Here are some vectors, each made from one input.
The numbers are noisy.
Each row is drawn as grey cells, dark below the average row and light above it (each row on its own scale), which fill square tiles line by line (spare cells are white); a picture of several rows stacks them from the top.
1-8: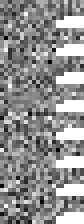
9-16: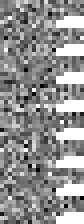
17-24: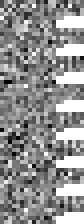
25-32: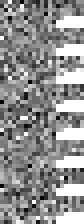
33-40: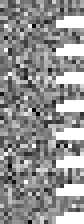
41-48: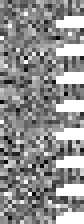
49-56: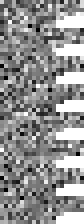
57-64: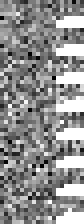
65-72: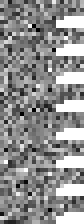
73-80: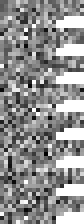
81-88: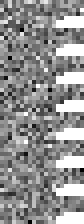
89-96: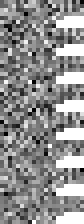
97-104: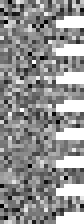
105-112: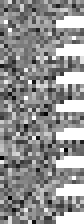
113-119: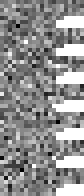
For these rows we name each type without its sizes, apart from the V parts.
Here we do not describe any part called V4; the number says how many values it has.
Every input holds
a list of items, each a label and a value of V4.
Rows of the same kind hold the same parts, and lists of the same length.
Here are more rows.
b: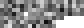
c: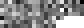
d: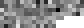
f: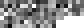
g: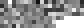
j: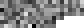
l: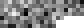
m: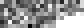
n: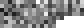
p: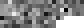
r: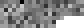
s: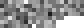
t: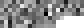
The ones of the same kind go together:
b, j, n
c, d, f, g, l, p, r, s, t
m

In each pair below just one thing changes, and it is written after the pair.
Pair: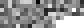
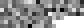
the value of V4 in item 2 of the list
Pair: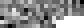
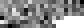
the label in item 2 of the list
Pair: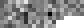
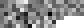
the label in item 2 of the list
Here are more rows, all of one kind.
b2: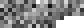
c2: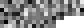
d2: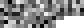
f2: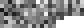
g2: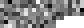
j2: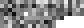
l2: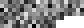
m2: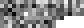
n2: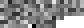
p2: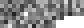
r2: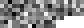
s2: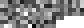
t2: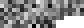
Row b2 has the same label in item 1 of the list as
f2, j2 and m2.
